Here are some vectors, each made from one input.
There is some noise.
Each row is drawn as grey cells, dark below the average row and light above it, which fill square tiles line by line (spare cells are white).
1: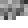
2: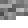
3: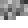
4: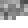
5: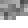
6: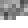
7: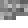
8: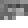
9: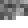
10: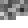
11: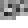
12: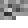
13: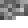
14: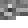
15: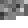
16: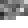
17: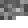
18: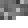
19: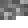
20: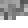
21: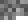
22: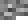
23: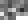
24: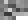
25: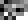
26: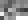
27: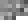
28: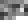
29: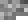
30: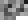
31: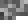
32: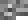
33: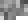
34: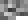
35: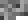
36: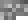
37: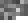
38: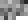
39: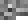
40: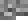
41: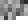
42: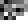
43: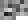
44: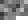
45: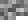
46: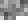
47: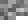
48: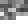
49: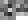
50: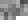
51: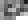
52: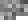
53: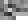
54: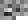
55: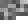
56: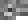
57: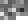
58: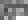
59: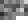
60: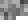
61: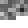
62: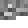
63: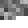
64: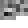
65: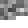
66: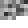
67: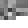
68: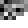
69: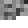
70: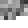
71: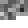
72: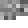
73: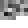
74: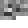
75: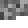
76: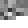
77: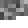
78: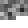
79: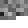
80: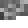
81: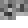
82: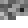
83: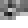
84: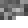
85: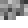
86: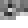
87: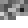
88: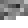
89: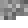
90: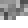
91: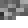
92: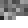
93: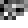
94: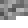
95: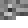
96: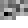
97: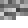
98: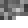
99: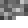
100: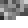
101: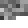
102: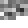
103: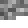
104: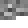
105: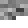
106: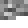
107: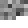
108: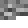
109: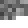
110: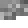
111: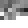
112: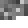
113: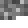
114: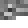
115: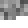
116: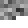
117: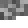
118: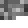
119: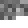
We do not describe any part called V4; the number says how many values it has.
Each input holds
a list of up to two items, each a true/false value and a value of V4.
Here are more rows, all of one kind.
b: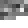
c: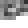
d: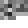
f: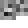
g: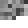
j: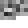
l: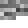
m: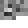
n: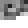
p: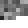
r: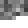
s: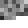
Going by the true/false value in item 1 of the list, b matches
p, r and s.
